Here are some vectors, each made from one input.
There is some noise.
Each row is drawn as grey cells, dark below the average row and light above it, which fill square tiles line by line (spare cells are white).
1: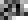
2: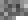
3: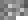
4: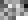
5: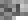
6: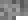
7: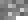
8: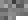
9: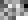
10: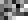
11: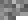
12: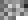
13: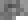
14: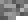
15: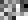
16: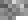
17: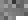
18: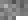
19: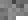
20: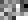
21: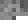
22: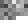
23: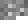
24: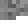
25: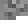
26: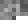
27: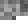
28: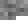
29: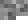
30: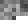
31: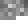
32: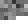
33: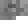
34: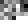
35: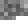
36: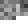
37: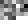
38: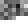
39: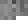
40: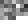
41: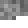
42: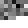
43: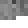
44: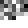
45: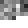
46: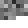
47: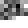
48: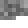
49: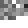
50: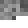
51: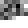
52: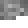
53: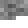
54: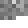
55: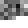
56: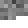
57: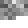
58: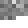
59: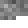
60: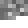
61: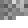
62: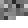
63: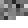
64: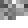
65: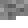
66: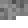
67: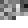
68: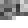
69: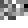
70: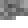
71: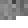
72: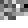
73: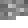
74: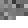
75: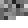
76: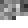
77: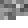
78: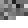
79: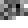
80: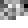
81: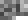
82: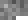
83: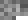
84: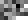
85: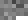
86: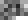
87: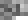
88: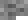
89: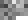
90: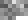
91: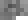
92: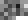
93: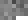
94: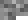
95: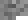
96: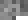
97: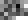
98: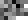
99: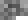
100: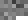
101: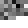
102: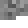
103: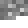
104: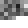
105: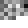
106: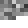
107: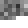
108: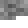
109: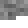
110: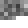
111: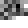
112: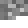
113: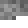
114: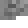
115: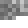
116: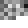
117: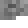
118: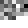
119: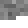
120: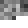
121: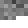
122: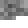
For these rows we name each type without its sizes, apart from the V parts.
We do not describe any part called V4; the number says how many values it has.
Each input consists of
a true/false value, together with either a point on a line, or a value of V4.
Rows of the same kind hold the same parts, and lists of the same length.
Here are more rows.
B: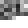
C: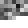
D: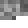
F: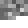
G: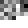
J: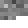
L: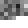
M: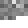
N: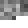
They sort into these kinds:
B, C, F, M
D, G, J, L, N

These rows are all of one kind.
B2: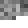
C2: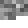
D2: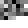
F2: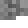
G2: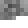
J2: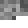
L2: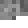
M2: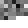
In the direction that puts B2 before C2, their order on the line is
B2, G2, D2, M2, F2, J2, L2, C2.
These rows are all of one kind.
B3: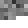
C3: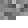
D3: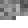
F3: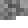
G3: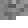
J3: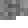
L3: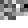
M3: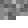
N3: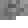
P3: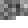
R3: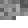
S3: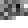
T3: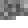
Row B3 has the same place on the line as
D3, G3, N3 and R3.
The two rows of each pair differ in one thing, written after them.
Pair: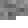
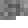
the place on the line
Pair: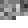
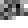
the true/false value
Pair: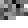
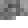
the true/false value
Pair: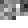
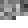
the place on the line
